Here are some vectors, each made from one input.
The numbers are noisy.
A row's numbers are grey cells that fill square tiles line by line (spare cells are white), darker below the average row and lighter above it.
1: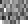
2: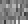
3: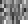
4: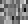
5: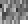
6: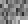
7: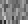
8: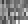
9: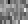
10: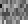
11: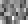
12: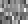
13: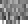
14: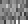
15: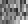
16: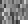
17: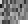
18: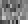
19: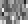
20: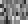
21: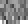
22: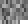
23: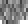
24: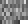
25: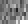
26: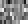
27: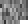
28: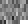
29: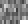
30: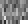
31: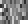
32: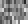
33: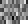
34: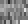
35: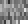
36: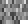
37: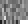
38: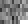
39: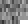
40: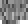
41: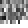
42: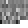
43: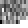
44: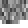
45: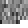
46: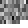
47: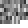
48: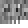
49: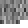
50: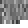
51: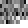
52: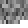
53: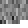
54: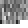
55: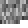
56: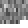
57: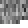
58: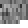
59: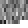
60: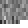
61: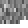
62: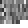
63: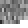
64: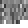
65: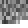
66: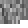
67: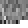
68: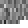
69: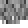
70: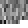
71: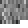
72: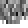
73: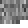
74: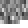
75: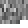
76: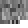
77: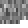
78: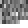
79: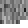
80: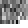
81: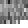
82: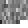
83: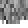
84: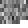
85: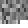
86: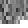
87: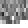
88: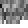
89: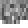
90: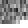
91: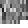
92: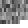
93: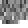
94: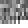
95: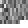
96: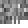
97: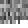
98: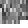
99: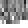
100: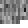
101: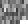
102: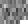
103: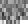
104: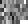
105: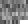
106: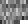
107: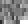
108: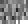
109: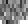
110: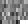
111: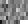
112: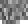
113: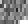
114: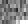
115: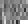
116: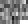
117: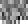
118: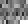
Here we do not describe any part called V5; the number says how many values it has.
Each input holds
a value of V5, together with either a point on a 4-point line, or a node of a 7-node tree.
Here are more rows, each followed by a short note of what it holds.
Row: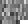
a point on a 4-point line and a value of V5
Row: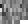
a node of a 7-node tree and a value of V5
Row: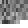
a node of a 7-node tree and a value of V5
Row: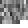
a point on a 4-point line and a value of V5
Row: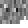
a node of a 7-node tree and a value of V5
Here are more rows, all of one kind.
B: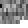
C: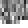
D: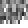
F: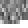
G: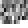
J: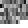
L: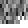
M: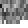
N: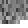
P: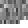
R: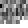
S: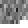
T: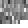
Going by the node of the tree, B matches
J, M and R.
